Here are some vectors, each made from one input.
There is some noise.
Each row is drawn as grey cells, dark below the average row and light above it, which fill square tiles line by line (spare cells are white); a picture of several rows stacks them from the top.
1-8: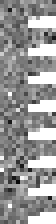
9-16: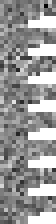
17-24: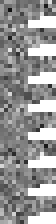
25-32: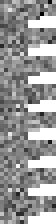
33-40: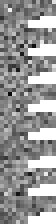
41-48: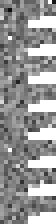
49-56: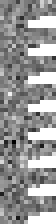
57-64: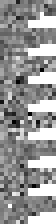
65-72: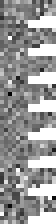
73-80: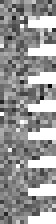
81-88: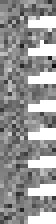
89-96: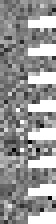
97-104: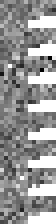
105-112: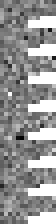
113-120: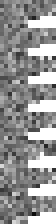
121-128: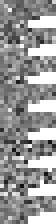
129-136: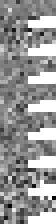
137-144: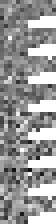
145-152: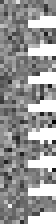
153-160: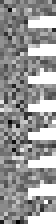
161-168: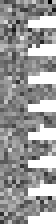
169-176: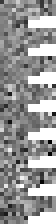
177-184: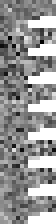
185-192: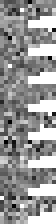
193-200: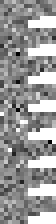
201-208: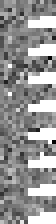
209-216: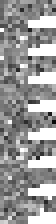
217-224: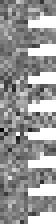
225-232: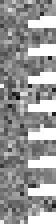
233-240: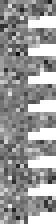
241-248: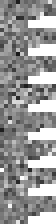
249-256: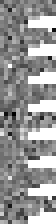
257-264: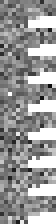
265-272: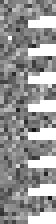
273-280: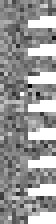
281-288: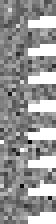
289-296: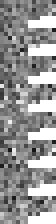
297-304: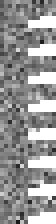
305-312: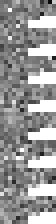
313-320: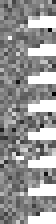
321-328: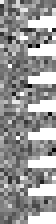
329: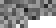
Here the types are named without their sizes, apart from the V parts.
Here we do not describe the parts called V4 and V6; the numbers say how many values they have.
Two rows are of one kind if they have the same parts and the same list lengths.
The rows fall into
5 kinds.
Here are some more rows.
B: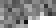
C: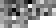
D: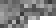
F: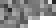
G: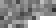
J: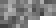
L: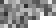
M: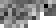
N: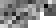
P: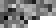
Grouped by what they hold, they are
B, D, F, J
C
G
L, M, N
P

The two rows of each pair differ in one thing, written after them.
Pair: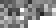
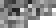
the value of V4
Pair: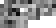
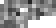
the value of V4
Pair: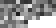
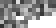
the value of V4
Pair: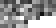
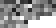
the value of V4
